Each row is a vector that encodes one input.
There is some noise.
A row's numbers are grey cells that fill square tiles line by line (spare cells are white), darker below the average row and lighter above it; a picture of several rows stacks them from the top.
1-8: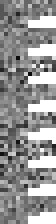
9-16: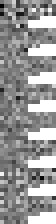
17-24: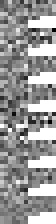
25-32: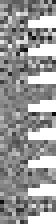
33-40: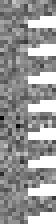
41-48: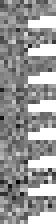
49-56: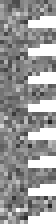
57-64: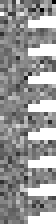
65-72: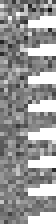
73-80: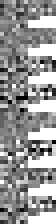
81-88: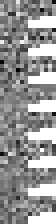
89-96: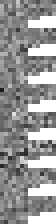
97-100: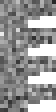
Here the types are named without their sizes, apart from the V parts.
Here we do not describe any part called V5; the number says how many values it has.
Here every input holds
a value of V5, together with a list of points on a line.
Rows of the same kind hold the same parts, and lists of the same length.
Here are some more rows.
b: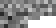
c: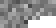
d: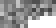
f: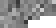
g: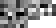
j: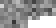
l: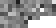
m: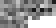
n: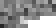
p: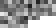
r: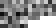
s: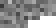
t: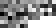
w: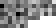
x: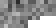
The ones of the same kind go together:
b, d, j, m, n, r, t
c, f, l, x
g, p, s, w

